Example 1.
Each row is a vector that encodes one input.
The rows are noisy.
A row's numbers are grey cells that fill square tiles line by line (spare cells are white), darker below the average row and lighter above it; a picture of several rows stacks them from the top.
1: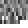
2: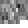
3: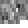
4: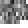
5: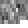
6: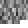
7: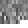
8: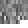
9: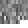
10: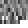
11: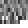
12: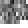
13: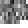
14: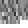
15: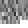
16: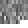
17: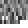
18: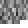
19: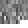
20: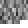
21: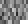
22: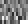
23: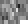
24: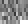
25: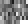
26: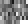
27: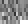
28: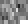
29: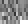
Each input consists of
a point on a 6-point line.
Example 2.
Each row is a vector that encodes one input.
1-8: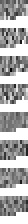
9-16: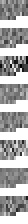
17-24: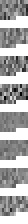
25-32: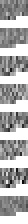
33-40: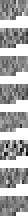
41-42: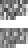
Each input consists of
a point on a 7-point line.
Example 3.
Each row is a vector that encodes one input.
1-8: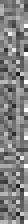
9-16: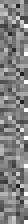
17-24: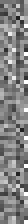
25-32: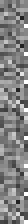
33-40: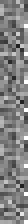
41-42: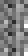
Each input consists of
three true/false values.
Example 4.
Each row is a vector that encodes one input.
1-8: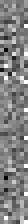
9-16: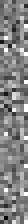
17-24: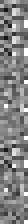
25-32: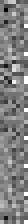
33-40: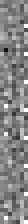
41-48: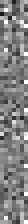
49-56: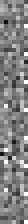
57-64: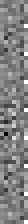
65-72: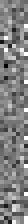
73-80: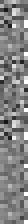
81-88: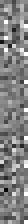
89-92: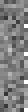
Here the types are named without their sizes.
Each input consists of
a point on a line.
